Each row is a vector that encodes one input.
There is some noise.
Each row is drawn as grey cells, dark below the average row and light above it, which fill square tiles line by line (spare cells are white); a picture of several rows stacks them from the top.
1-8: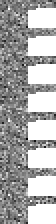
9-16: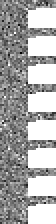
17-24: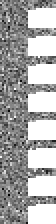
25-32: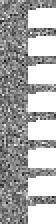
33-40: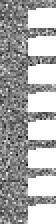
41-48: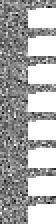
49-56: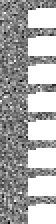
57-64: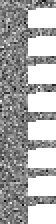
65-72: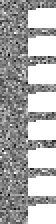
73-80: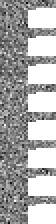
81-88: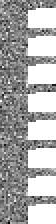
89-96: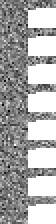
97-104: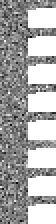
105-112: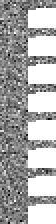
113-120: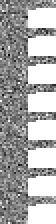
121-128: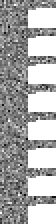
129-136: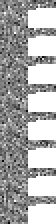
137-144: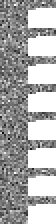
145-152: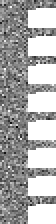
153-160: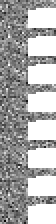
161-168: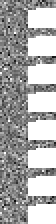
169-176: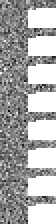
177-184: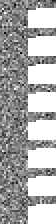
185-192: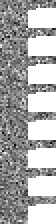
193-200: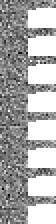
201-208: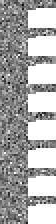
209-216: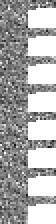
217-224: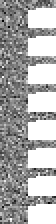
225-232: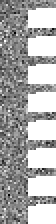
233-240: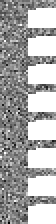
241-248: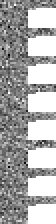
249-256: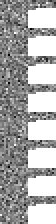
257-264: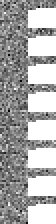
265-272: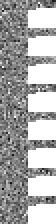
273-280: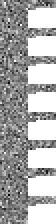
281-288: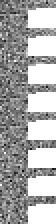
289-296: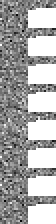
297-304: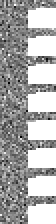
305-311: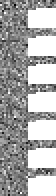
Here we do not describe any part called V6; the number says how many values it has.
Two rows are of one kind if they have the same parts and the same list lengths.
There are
4 kinds of row.
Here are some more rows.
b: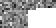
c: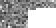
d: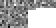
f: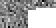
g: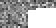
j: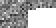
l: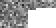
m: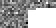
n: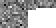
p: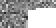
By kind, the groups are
b, d, f, j
c, l, p
g
m, n

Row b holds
a point on a 15-point line and a value of V6.
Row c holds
three true/false values.
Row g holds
a point on an 8-point line.
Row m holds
one of 7 labels and a value of V6.
